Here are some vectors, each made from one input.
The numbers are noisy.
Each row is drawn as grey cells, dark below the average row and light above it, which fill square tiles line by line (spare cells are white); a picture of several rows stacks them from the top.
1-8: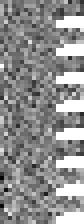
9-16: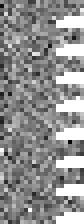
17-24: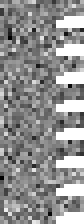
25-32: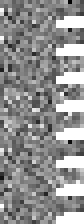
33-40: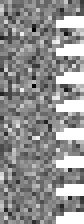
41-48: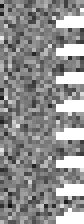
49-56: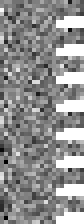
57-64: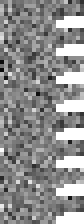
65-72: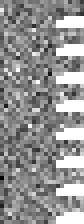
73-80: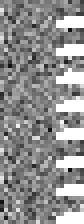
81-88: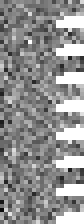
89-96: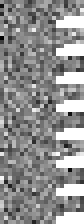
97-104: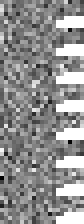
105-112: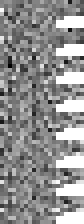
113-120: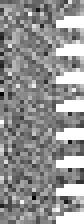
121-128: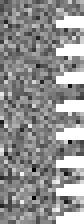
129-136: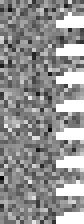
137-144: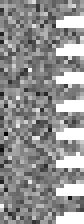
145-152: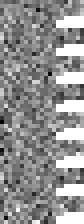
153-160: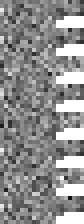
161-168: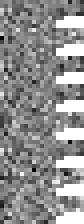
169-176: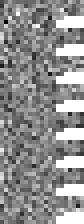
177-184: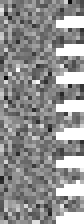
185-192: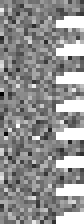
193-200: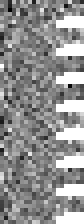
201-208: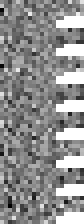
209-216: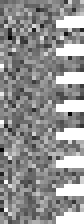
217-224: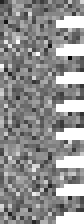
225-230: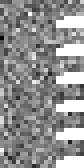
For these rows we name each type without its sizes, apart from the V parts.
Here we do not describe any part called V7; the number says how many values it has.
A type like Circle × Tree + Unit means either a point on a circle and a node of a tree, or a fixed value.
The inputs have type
Bool × Bool × Bool × Bool + Line + List(V7) × Tree.
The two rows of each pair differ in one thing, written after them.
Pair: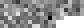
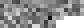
the value of V7 in item 1 of the list
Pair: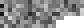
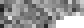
the node of the tree
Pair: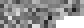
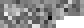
the value of V7 in item 1 of the list
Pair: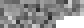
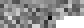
the node of the tree
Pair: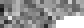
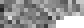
the value of V7 in item 1 of the list
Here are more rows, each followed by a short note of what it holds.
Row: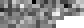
a point on a line
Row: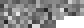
a node of a tree, together with a list of two items
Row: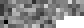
a node of a tree, together with a list of two items
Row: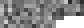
four true/false values
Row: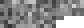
a node of a tree, together with the empty list
